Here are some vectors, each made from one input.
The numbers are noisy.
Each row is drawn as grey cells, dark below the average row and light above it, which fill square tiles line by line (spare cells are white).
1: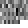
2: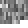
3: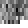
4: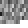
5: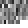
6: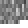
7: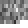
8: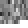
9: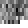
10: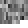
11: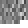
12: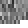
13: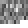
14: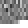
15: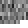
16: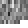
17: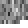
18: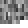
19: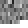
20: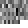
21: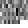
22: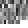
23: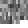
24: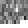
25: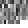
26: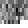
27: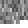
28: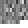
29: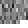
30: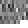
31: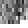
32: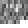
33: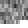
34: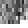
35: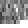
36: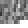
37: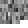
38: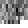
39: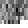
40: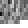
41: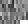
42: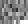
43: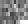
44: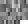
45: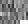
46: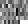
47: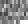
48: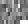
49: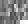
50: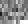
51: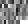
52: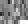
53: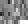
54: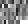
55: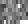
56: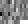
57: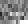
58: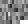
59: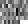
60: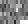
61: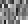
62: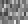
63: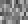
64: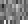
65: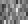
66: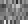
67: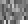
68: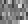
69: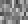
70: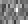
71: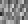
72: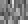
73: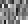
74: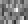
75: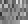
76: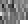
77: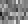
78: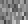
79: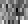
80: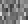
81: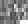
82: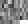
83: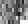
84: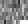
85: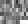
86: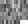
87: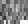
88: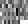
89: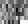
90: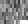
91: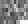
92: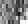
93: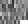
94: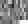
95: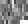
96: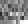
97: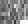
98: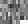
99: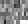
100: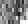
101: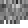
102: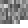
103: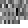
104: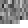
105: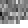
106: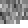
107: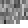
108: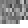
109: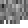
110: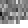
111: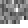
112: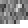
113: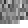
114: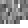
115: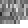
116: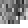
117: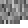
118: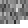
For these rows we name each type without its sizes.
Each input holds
either a point on each of two circles, or a point on a line.
